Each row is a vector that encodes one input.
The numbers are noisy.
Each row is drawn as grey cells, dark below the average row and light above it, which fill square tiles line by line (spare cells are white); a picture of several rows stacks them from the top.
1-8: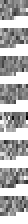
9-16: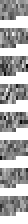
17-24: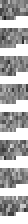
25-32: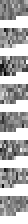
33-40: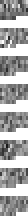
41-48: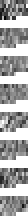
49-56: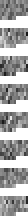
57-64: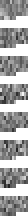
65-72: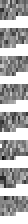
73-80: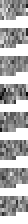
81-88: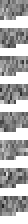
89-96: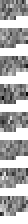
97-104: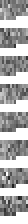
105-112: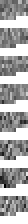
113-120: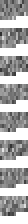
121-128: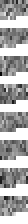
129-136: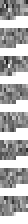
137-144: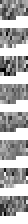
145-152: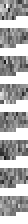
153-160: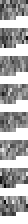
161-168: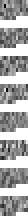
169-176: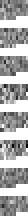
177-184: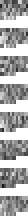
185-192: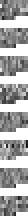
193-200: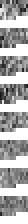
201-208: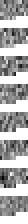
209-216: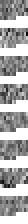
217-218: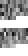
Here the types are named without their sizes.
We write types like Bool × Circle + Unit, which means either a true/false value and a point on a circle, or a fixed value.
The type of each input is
Bool × (Circle + Label).
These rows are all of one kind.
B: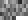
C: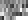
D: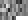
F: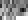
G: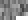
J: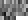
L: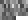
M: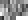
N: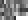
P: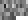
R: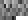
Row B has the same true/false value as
C, D, J and R.
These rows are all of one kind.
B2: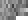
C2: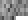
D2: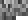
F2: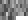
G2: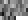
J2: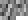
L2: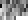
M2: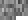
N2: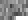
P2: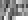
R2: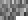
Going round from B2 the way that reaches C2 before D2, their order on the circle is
B2, J2, R2, C2, F2, P2, N2, M2, D2, L2, G2.
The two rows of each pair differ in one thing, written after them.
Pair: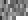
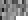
the true/false value
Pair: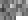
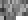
the true/false value
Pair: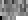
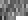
the true/false value
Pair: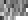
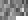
the label
